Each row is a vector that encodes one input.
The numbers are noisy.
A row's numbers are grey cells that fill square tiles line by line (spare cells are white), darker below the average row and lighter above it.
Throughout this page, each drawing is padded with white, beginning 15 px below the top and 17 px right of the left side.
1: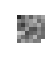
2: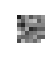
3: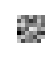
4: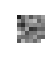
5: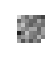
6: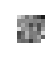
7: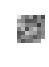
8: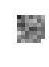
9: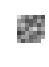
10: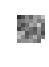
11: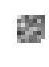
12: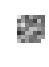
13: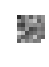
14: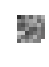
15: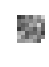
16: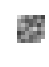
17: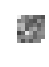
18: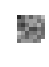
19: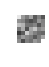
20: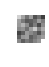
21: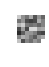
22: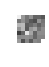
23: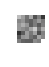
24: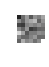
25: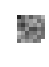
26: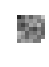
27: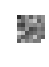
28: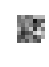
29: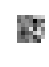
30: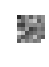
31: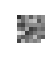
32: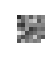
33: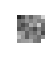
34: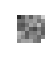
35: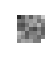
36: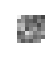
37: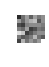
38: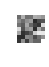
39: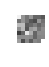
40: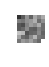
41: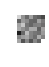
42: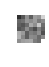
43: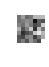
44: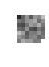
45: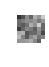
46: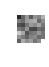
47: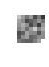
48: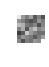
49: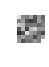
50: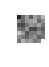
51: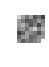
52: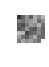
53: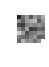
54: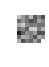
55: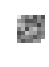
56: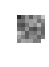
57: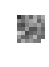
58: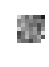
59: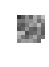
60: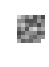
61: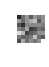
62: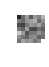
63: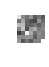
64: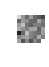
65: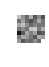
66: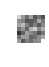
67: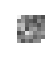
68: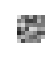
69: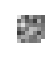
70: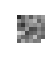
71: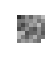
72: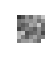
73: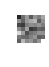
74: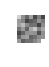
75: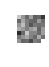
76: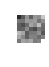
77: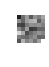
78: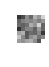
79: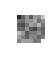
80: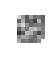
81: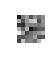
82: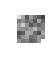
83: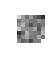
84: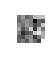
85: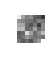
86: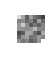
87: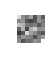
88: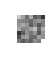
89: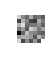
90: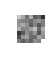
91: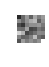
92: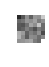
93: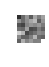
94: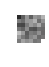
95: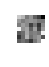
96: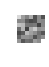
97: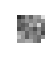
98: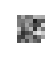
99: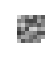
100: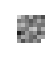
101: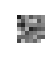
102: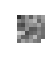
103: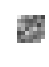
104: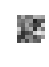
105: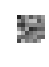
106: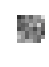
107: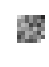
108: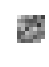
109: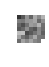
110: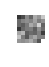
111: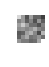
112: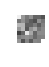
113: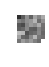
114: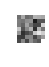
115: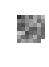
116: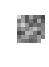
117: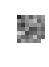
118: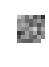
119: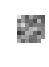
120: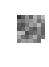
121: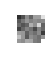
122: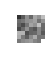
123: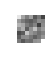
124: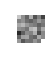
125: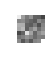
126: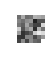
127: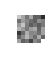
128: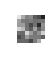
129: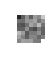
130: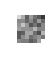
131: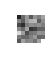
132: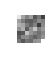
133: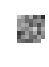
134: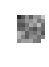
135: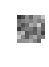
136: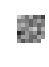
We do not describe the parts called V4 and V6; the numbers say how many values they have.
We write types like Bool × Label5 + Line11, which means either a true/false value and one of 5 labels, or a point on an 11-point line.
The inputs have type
Bool × Label5 + Unit + V4 × V6.
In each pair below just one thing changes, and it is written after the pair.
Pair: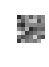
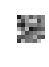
the true/false value
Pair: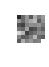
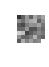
the label
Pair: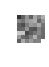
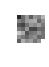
the true/false value
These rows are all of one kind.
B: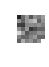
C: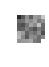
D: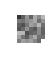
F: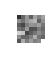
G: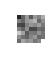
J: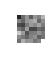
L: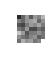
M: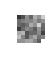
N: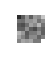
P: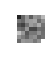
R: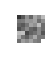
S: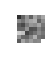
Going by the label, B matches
C and G.
